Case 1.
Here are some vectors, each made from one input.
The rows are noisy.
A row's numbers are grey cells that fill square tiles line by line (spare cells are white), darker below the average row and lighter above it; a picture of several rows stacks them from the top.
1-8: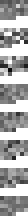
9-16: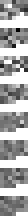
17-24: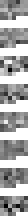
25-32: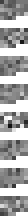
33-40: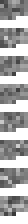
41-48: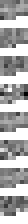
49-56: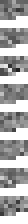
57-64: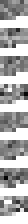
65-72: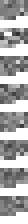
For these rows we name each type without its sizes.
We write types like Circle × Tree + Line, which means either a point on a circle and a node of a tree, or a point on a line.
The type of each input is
Bool × Bool × Bool × Bool + Label.
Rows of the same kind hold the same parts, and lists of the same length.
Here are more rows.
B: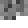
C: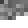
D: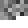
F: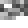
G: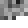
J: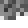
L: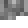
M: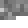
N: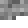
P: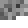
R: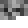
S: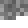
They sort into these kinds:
B, C, D, G, J, L, M, N, P, R, S
F

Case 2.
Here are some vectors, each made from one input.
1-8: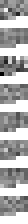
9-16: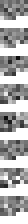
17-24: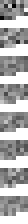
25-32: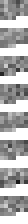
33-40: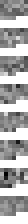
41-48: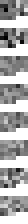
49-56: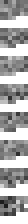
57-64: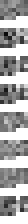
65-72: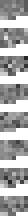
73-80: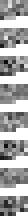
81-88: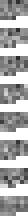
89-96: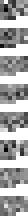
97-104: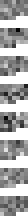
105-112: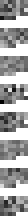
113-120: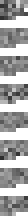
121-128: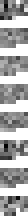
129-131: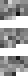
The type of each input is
Bool × Label11.
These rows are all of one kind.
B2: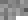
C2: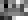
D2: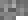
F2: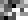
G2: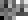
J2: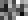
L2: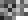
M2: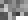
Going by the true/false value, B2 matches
D2 and M2.
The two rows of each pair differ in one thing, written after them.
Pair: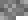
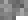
the label
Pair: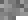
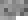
the label
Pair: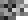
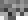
the true/false value
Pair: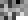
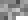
the label
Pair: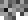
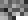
the label
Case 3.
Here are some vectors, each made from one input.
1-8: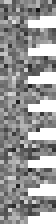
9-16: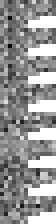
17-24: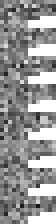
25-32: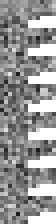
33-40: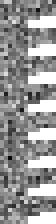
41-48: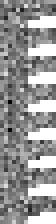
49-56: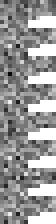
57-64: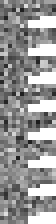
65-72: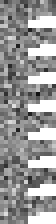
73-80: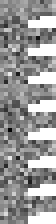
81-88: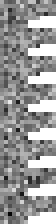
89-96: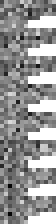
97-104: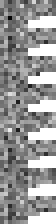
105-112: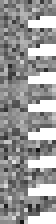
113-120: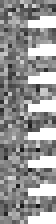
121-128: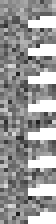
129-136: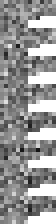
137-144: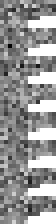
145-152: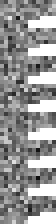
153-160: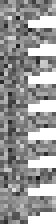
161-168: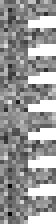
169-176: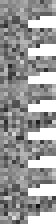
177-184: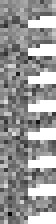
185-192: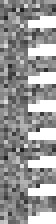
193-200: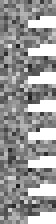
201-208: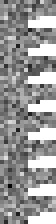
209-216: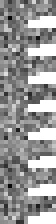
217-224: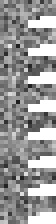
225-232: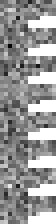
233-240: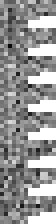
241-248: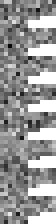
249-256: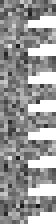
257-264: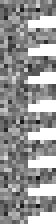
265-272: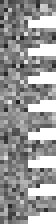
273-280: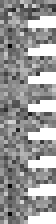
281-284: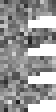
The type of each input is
Bool × Bool × Bool + Circle8 + Unit.
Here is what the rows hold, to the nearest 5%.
About 30% of them hold a point on an 8-point circle. About 5% of them hold a fixed value. The rest hold three true/false values.
